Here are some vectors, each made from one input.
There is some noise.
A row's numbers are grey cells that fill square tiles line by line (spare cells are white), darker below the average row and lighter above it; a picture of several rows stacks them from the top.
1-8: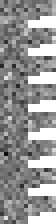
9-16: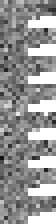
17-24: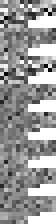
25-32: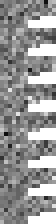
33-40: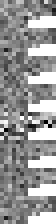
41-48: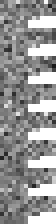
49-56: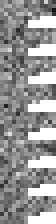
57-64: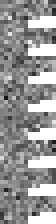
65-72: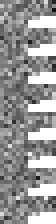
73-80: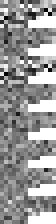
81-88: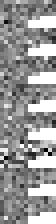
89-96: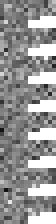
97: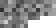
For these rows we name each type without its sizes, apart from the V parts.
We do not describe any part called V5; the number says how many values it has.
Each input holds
a list of items, each a true/false value and a value of V5.
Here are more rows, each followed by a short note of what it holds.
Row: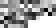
the empty list
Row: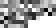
the empty list
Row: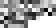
the empty list
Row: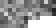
a list of one item
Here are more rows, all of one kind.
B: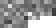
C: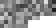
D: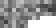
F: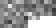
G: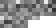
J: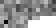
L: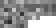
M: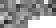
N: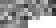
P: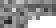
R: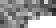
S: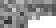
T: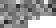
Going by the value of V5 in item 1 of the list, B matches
F, L, P and S.
